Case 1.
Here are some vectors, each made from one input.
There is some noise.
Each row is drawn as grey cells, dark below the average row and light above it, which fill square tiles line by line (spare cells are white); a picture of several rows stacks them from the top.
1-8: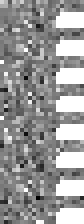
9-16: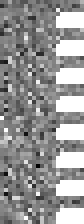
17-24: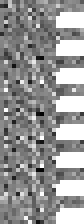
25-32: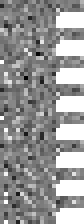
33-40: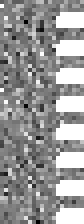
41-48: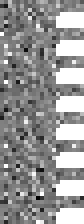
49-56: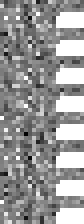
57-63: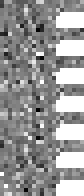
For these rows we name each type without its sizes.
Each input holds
a label and a true/false value.
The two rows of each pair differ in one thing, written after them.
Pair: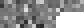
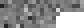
the true/false value
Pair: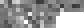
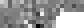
the true/false value
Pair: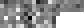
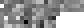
the true/false value
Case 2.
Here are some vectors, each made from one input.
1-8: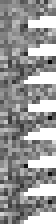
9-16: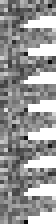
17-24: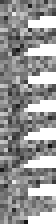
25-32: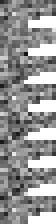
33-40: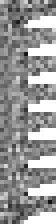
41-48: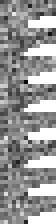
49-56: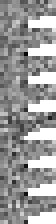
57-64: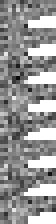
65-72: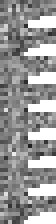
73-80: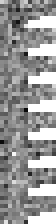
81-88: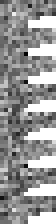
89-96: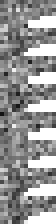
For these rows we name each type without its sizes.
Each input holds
either a point on a line, or three true/false values.
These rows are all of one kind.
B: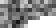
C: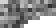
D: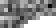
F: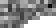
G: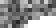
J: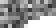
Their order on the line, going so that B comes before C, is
B, G, J, C, F, D.
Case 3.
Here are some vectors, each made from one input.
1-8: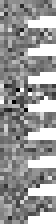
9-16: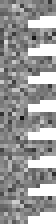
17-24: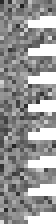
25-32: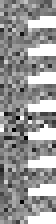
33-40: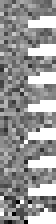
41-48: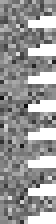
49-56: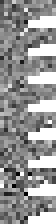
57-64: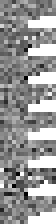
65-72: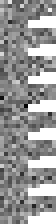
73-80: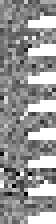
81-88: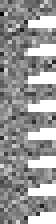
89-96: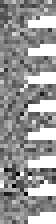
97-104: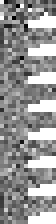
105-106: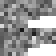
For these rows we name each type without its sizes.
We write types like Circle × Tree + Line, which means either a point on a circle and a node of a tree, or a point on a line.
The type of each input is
(Bool × Bool × Bool + Unit) × Circle + Unit.
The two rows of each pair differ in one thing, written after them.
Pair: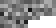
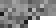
the place on the circle
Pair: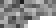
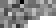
the place on the circle
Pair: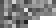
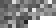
the place on the circle
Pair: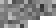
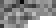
the place on the circle
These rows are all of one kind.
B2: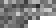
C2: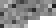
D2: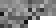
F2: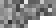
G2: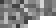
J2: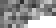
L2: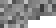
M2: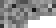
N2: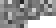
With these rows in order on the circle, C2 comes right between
D2 and M2.
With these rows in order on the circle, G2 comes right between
B2 and M2.
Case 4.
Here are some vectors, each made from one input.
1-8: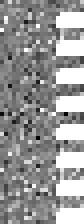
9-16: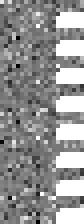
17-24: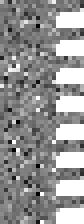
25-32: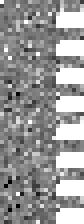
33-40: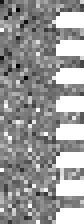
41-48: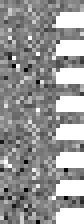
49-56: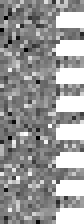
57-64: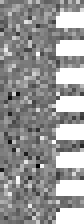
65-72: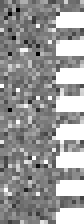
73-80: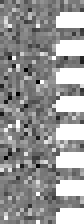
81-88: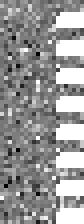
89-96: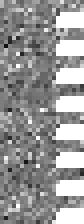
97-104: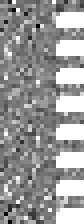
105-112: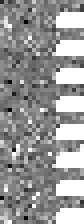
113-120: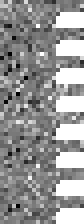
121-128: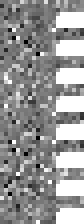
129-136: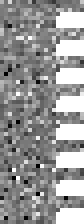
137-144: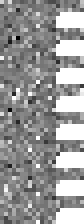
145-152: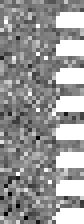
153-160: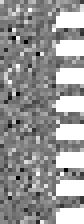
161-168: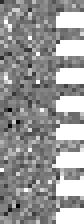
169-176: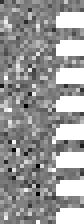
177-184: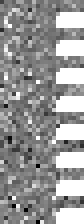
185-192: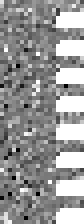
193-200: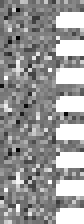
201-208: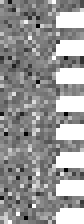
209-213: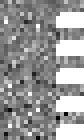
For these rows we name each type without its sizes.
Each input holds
a label and a node of a tree.
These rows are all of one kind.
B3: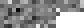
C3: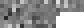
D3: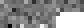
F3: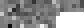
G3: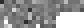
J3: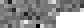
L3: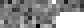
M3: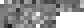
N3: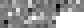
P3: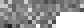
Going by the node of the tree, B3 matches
D3, M3 and P3.
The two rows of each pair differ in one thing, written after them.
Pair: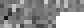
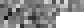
the node of the tree
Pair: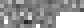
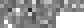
the node of the tree
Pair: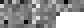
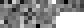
the label
